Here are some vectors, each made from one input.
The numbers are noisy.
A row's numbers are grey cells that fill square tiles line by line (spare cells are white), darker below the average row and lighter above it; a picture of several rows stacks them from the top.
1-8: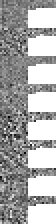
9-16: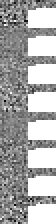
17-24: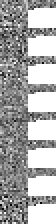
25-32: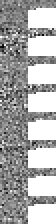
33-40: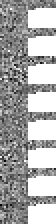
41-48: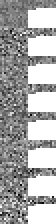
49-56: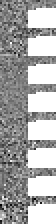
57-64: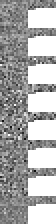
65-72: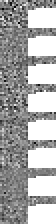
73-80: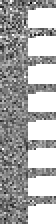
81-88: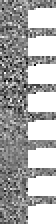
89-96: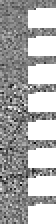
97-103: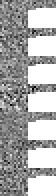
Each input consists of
a true/false value, together with either a point on a 4-point line, or a point on a 7-point line.
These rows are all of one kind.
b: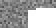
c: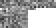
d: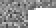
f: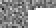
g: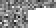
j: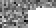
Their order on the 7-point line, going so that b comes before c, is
b, f, d, j, c, g.
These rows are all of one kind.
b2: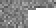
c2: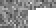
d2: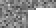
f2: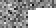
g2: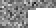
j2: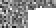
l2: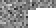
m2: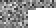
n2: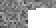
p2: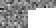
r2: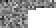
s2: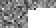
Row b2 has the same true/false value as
p2 and r2.
